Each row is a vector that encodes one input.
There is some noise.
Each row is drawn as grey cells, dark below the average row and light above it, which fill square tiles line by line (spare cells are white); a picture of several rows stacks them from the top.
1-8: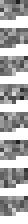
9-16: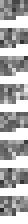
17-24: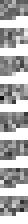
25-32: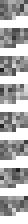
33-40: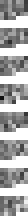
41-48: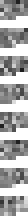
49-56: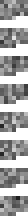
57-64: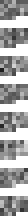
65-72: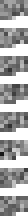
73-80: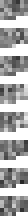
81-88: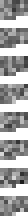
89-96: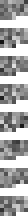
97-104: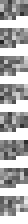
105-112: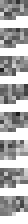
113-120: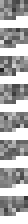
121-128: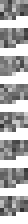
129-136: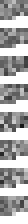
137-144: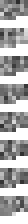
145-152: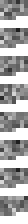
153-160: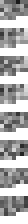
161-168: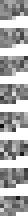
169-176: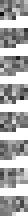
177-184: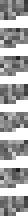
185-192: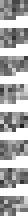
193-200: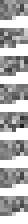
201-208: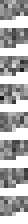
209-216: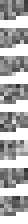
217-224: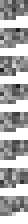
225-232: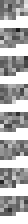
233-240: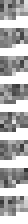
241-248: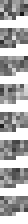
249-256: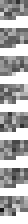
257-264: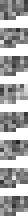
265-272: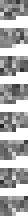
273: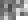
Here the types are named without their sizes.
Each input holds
either a point on a circle, or a point on a line.
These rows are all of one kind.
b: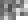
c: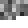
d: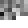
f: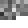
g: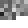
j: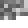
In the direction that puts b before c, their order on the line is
b, j, d, g, f, c.
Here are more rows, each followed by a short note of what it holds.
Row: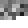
a point on a line
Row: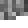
a point on a circle
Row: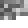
a point on a line
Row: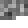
a point on a circle
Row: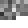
a point on a line
